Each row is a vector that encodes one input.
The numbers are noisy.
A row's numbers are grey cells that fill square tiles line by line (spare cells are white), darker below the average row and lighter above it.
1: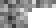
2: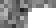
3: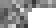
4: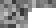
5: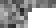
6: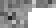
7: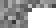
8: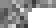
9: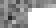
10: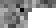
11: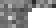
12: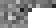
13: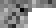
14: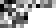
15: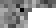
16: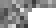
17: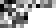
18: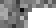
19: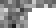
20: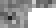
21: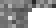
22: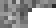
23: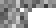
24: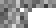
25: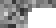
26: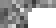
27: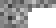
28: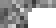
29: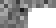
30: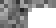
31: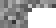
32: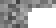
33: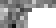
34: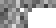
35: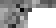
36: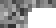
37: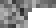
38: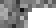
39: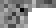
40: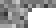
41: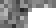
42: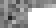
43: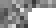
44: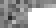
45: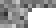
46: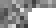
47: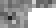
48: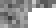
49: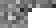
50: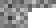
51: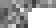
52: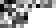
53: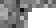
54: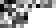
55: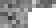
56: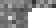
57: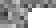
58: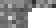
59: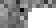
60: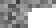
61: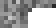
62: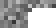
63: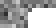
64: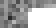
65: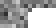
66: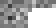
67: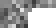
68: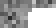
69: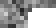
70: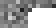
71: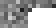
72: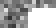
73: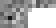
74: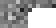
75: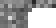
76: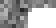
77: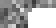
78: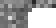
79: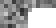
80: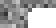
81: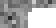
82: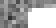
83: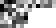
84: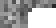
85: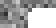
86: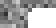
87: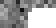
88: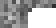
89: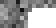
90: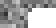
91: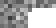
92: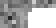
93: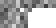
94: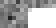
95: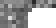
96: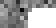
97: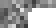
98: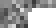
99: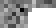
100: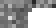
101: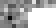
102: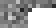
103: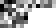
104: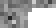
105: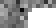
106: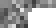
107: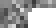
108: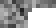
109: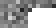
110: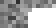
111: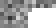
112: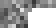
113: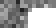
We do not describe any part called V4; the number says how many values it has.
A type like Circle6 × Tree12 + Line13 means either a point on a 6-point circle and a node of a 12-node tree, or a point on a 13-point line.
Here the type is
List2(Bool × V4).
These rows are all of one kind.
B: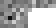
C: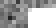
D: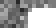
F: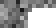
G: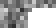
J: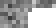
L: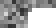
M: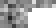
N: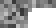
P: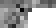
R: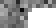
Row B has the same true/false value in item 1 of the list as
C, J and M.
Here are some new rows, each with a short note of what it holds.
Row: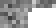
a list of two items
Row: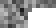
a list of two items
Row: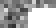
a list of two items
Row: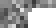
a list of one item
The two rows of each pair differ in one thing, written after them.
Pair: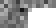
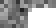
the value of V4 in item 2 of the list
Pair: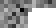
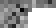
the value of V4 in item 2 of the list
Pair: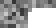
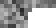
the true/false value in item 2 of the list
